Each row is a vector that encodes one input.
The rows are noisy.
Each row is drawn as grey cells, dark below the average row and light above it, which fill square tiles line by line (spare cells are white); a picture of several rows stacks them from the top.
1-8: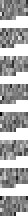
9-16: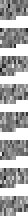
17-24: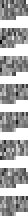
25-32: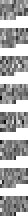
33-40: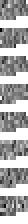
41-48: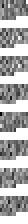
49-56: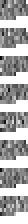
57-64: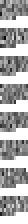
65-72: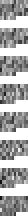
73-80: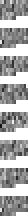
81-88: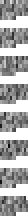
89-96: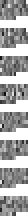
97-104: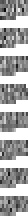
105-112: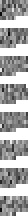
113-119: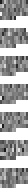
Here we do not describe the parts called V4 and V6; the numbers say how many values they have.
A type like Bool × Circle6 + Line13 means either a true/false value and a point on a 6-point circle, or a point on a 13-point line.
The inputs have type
(Bool × V6 + Unit) × V4 + Line5.
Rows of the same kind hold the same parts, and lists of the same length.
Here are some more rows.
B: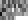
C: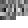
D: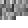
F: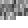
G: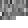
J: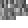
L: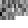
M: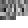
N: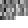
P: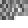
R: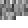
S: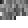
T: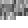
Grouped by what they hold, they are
B, C, L, M, N, P
D, F, J, R, T
G, S

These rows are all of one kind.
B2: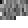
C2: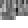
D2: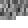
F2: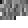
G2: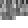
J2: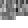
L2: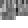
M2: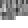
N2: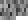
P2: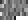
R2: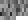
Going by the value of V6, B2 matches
C2, J2 and L2.
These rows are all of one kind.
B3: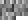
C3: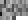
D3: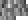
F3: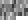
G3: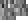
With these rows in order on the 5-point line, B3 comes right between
C3 and F3.
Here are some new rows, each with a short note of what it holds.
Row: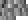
a point on a 5-point line
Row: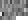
a true/false value, a value of V4 and a value of V6
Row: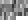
a point on a 5-point line
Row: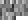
a point on a 5-point line
